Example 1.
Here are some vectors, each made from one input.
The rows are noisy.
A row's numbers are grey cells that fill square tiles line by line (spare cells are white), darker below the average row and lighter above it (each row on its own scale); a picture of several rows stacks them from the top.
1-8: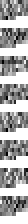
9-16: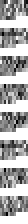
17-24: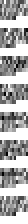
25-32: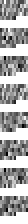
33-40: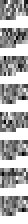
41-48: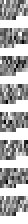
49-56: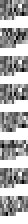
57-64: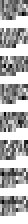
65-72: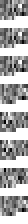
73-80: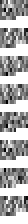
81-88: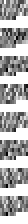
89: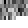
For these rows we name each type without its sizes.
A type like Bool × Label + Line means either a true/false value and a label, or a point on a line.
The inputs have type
Label.
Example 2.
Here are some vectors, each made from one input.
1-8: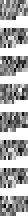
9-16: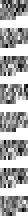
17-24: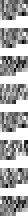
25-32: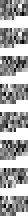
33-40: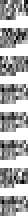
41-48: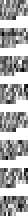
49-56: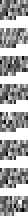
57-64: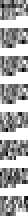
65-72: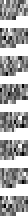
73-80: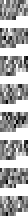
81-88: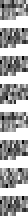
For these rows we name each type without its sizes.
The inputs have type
Label.
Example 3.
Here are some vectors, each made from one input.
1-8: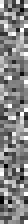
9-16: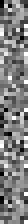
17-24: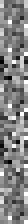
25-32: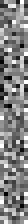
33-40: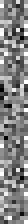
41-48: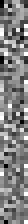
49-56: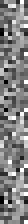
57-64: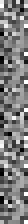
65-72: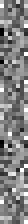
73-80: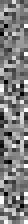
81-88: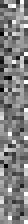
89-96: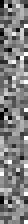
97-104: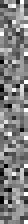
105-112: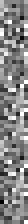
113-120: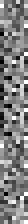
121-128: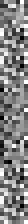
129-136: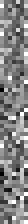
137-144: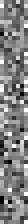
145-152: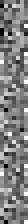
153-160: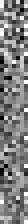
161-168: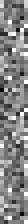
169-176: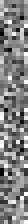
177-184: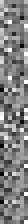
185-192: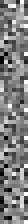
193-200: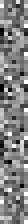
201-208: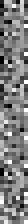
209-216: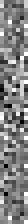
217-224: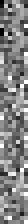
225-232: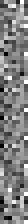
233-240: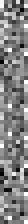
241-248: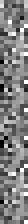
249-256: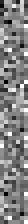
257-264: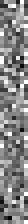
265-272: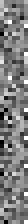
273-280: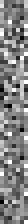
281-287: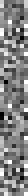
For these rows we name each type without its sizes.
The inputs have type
Line.
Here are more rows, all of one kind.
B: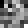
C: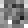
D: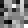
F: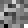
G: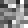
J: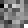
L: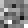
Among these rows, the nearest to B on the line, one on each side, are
F and J.
